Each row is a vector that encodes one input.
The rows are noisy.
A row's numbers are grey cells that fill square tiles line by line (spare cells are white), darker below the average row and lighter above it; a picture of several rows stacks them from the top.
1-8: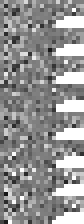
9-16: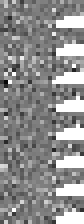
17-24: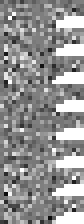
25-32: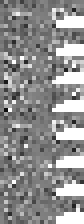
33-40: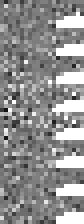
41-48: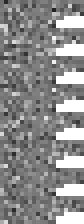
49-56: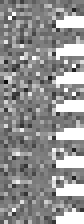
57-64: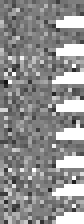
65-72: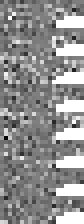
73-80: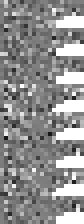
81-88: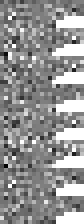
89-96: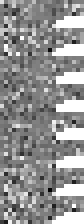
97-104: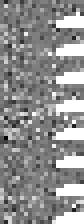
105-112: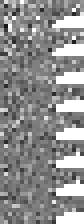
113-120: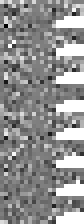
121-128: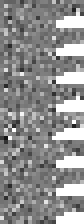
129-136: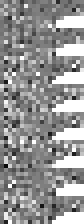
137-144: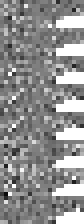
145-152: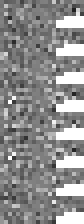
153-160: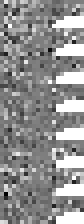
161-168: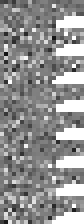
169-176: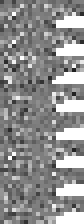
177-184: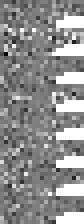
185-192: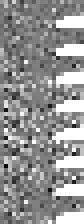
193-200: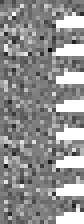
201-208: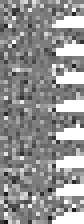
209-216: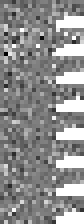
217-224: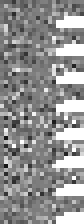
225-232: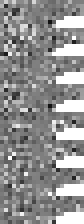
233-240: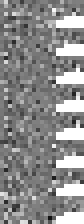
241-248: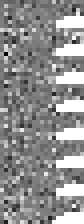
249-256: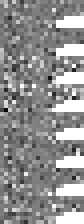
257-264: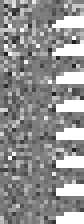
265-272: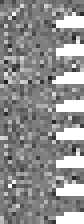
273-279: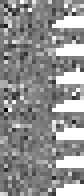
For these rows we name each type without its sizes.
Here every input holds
either a point on a circle, or two labels.
